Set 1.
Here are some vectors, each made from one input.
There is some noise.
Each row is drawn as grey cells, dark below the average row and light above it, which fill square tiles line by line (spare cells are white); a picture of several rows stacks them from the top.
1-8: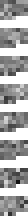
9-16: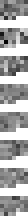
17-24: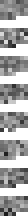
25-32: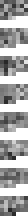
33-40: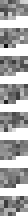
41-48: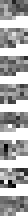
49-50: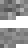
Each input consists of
three true/false values.
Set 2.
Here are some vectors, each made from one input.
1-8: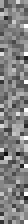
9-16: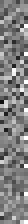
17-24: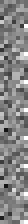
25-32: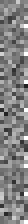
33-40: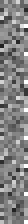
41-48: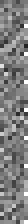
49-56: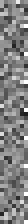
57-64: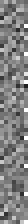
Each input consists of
a point on a 6-point line.
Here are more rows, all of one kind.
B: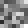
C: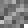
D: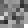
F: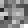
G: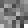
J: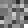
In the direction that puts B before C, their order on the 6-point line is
F, B, D, G, C, J.
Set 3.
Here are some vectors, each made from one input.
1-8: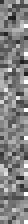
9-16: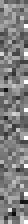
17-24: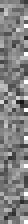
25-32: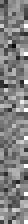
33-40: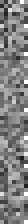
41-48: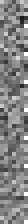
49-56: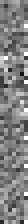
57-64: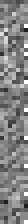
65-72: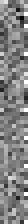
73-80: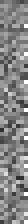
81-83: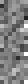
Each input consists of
a point on an 8-point line.
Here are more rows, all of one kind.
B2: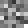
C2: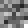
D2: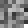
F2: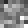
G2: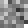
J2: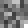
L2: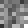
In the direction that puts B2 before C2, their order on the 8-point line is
L2, F2, G2, B2, D2, J2, C2.
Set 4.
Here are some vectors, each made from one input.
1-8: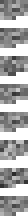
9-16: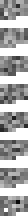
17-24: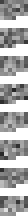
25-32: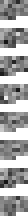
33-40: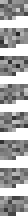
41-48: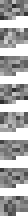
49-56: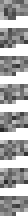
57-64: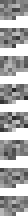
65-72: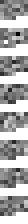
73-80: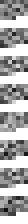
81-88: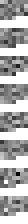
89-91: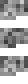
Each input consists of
a point on a 6-point circle.
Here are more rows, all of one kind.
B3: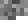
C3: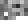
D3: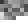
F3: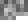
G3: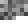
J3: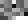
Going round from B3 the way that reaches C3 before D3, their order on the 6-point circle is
B3, G3, J3, C3, F3, D3.
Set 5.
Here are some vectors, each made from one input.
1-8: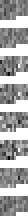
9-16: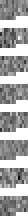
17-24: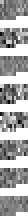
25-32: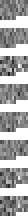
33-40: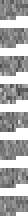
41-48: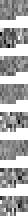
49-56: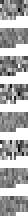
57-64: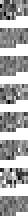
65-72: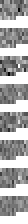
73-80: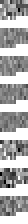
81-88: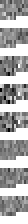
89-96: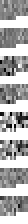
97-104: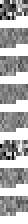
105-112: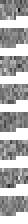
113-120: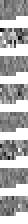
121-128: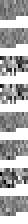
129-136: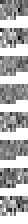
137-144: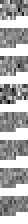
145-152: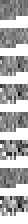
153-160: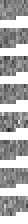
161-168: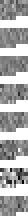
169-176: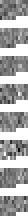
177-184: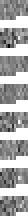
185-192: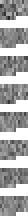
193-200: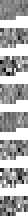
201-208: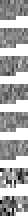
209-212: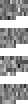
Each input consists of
a point on a 13-point line.
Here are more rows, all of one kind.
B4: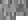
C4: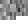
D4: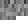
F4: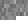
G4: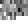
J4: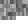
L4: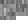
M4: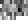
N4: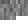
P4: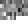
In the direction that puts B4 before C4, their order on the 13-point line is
P4, D4, N4, B4, L4, J4, C4, G4, M4, F4.
